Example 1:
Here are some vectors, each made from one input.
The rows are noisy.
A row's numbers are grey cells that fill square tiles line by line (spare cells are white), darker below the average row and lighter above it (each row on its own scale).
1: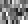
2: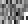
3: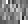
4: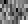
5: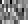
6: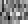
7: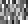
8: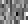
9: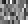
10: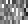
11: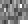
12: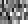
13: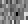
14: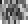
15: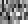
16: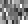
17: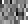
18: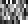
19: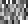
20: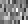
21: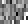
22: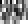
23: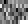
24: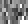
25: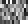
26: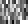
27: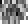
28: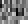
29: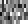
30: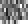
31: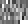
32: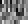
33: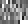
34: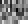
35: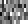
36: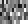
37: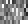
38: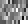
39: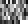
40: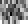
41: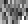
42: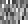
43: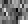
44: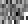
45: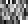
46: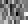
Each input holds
a list of up to two points on a 5-point line.
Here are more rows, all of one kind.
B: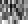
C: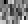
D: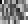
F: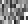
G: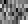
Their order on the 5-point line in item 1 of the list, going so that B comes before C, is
F, D, B, C, G.
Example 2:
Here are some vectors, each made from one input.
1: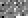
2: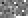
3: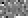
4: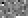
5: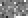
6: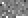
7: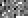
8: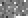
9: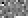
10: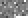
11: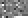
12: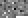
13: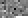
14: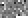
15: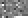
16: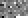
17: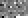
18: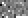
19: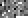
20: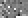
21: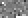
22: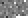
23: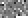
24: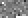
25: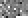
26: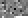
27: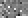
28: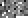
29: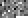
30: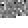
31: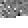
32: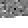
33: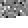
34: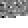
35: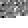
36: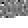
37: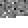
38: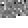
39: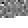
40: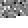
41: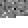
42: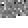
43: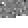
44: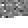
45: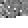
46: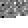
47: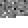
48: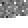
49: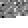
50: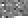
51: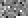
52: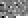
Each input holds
a node of a 7-node tree and a true/false value.
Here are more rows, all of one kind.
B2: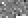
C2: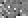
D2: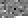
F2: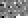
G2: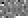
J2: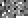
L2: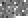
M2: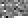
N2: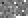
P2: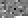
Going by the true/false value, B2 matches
F2 and J2.
